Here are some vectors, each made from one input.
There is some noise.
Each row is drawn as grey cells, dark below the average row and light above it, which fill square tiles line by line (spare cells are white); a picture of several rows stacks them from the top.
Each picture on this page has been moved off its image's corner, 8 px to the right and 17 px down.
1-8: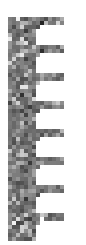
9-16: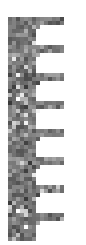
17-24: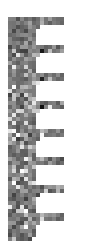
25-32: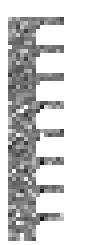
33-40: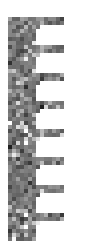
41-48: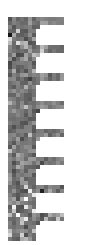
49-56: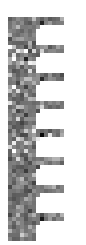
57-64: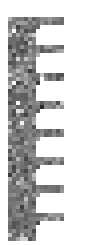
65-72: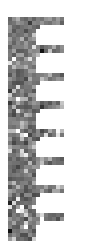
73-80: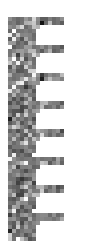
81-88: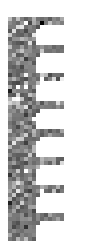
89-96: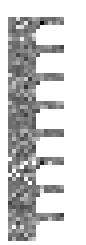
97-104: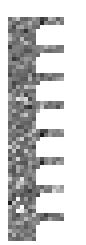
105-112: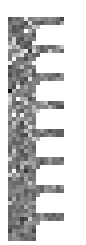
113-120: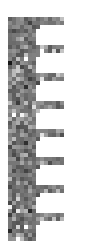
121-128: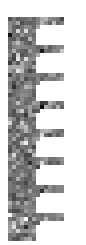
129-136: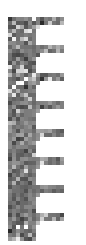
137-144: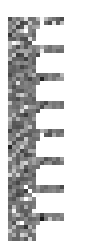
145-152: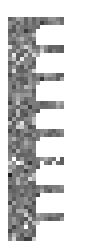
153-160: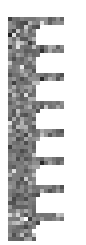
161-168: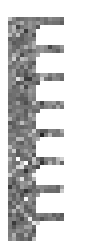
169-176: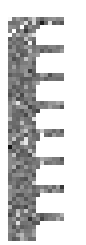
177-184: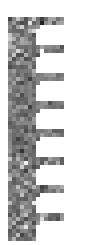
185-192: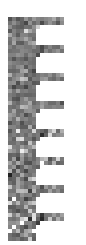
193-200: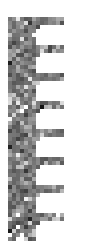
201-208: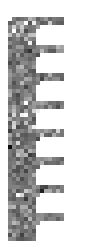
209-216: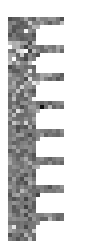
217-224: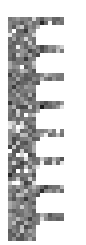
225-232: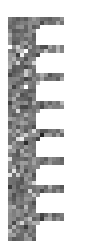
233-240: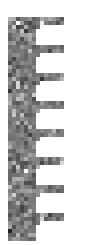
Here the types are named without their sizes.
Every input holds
three true/false values.
